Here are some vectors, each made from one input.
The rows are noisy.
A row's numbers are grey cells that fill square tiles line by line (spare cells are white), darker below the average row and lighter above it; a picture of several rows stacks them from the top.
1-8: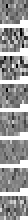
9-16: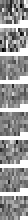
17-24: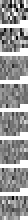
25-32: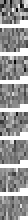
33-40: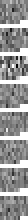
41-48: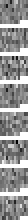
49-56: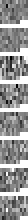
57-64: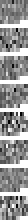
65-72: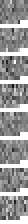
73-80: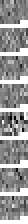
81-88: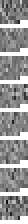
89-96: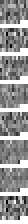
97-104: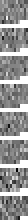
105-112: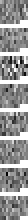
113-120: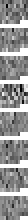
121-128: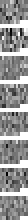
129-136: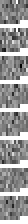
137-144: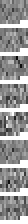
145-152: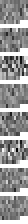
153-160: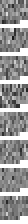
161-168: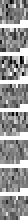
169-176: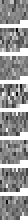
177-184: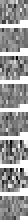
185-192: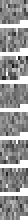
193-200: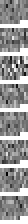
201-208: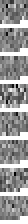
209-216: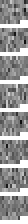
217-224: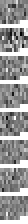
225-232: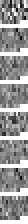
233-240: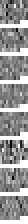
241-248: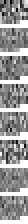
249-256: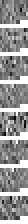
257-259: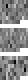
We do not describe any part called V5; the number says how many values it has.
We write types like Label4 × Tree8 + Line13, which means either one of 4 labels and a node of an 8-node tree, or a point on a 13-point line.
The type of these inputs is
Circle9 × (Line8 + V5) × (Tree9 + Unit) + Label7.
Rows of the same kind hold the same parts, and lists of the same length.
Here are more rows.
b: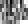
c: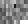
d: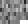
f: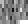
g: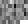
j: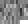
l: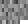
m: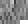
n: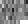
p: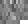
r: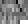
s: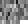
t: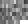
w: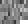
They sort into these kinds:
b
c, d, f, t
g, n
j, m, p, s, w
l, r

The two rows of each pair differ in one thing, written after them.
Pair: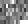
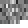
the node of the tree
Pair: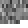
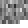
the place on the 8-point line
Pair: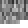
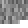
the place on the 9-point circle
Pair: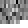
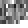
the node of the tree
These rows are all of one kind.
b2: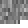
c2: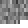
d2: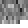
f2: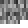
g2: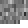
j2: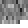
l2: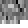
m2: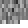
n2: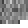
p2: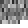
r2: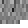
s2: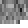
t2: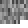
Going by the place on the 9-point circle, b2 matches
m2 and s2.
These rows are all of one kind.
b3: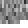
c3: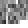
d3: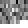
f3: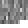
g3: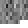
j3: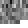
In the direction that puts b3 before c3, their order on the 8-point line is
d3, b3, c3, f3, g3, j3.
